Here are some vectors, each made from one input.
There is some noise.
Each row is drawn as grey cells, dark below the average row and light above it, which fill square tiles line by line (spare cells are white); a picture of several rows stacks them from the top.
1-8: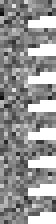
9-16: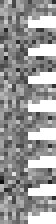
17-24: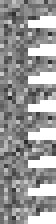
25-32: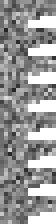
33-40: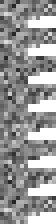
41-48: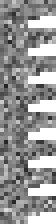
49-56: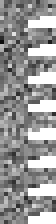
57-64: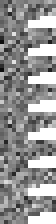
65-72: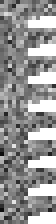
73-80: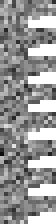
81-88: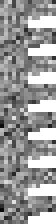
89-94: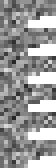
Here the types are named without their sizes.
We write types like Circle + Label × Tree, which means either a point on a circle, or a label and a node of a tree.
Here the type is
Line.
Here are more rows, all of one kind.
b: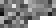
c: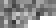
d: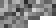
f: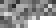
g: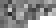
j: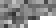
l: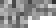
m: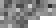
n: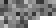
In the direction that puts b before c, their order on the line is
b, n, m, g, j, d, c, l, f.
